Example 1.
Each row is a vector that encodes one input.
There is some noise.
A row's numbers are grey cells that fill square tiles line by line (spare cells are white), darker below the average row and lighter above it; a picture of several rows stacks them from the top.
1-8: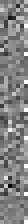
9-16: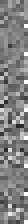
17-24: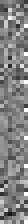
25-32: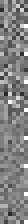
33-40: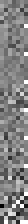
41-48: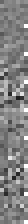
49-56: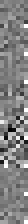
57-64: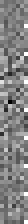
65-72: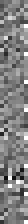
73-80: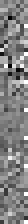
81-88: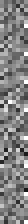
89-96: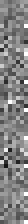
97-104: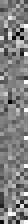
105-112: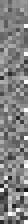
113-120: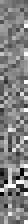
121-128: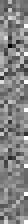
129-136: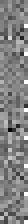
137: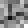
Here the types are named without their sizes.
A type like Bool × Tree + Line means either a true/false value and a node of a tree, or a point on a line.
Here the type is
Circle × Circle.
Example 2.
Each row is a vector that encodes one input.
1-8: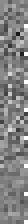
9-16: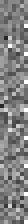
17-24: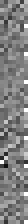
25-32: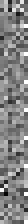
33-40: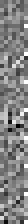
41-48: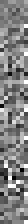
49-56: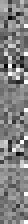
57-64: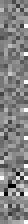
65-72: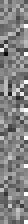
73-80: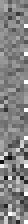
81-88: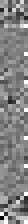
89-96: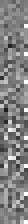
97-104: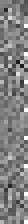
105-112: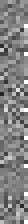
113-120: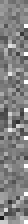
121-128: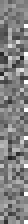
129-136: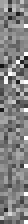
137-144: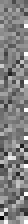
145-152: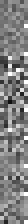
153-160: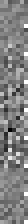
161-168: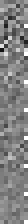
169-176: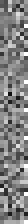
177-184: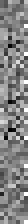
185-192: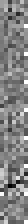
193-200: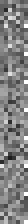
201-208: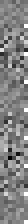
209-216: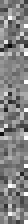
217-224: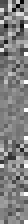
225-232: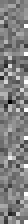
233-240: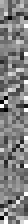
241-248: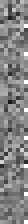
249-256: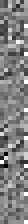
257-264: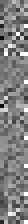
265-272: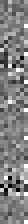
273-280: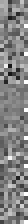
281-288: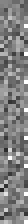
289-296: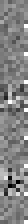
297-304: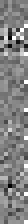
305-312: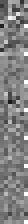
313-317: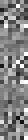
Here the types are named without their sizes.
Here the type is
Circle + Line.
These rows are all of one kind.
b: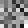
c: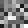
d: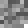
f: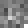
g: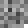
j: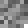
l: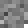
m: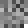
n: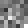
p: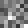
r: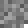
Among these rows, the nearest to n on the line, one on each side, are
p and r.
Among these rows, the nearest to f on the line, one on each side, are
l and p.
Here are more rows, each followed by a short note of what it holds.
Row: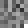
a point on a circle
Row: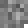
a point on a circle
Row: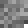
a point on a circle
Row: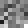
a point on a circle
